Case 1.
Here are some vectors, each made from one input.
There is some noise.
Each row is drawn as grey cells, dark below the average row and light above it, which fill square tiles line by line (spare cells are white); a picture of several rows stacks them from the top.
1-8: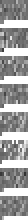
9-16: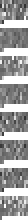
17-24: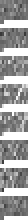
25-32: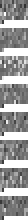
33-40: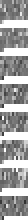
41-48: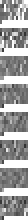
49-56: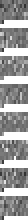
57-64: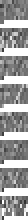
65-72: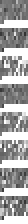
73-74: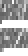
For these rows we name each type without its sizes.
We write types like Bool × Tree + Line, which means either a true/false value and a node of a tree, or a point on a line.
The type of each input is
Label + Line × Line.
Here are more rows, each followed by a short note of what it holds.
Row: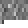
a label
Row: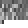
a label
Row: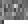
a label
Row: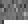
a point on each of two lines
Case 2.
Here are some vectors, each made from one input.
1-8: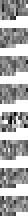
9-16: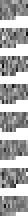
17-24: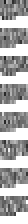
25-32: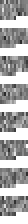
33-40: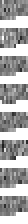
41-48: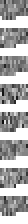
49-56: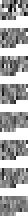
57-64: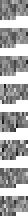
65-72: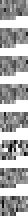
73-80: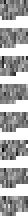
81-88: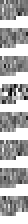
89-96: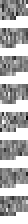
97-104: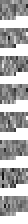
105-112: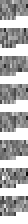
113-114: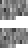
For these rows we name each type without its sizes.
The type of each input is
List(Circle).
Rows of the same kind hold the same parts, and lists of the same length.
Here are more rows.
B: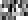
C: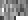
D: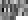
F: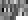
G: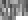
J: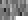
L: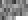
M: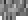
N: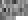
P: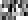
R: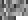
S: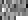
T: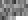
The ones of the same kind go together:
B, P
C, J, L, M, N, T
D, F, G, R, S

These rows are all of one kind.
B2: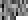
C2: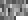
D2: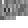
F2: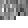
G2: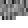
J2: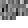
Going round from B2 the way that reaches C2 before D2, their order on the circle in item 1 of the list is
B2, C2, F2, D2, G2, J2.
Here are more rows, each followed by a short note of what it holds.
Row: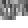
a list of one item
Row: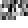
the empty list
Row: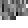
a list of two items
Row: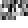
the empty list
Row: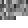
a list of one item
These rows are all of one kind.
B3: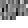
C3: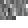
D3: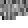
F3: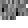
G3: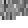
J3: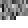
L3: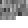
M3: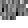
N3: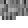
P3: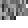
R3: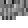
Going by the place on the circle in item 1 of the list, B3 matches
F3 and M3.
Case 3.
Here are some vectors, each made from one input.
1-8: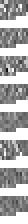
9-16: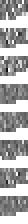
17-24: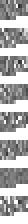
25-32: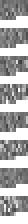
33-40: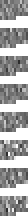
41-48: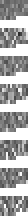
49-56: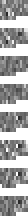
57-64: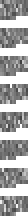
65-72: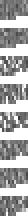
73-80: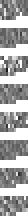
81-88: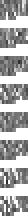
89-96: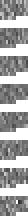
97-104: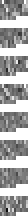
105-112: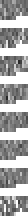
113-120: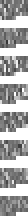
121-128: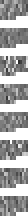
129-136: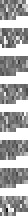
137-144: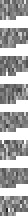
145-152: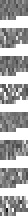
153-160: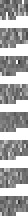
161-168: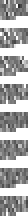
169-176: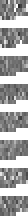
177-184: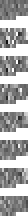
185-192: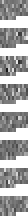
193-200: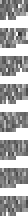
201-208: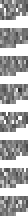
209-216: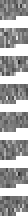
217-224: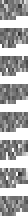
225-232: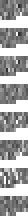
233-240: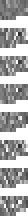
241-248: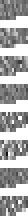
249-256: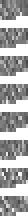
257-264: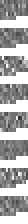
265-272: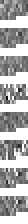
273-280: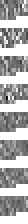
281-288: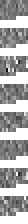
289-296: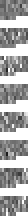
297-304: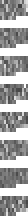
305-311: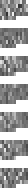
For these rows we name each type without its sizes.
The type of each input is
Bool × Label.
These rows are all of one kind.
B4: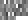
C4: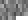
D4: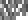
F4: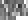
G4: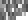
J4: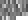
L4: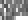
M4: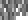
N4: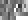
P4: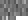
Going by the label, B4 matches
F4 and L4.
